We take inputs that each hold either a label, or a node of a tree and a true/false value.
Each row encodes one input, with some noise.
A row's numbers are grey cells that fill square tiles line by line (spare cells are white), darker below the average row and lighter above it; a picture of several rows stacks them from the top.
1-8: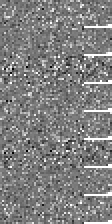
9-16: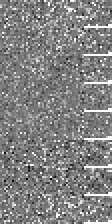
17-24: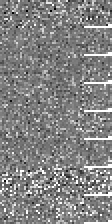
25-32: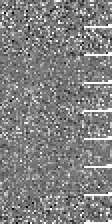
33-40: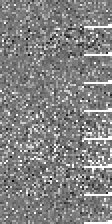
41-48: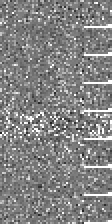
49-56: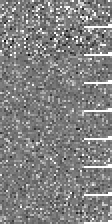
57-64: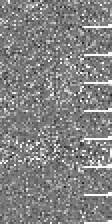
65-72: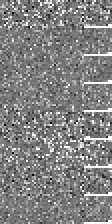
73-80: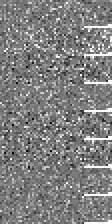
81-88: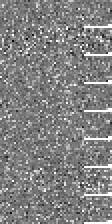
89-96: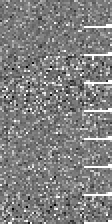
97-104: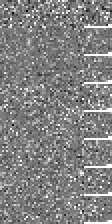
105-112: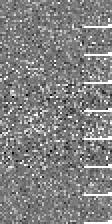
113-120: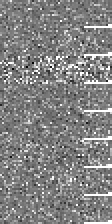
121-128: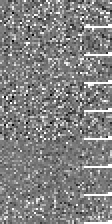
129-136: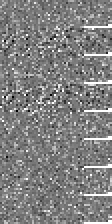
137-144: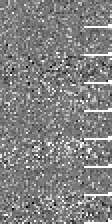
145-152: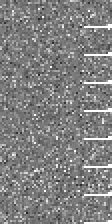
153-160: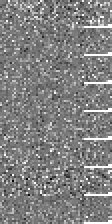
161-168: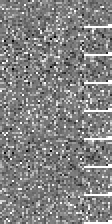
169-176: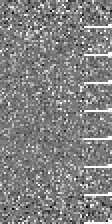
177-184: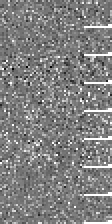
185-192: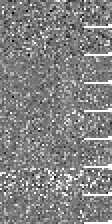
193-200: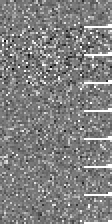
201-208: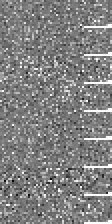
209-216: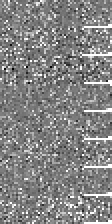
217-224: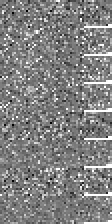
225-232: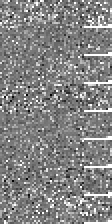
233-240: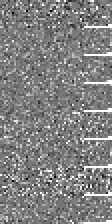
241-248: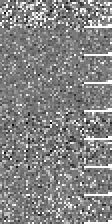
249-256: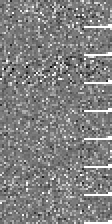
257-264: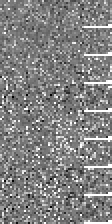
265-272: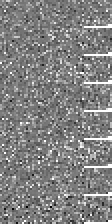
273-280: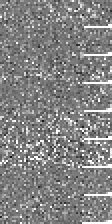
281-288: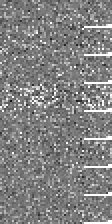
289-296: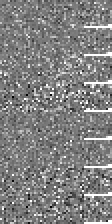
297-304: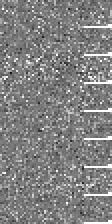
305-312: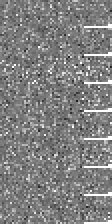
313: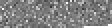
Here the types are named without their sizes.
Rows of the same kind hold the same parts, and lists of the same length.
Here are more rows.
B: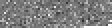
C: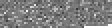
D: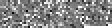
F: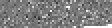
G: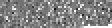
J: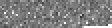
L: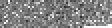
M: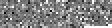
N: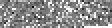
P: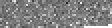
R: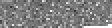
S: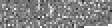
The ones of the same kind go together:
B, C, F, G, J, L, N, P, R, S
D, M

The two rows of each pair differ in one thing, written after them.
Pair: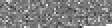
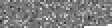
the node of the tree
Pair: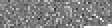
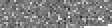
the true/false value
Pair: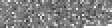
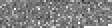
the node of the tree
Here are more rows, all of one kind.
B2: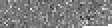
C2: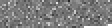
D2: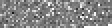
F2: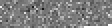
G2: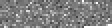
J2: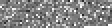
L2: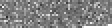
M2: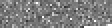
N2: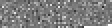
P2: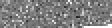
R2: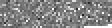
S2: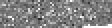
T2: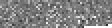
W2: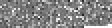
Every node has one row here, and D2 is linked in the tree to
G2.
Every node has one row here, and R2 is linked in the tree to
J2.
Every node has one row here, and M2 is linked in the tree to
W2.
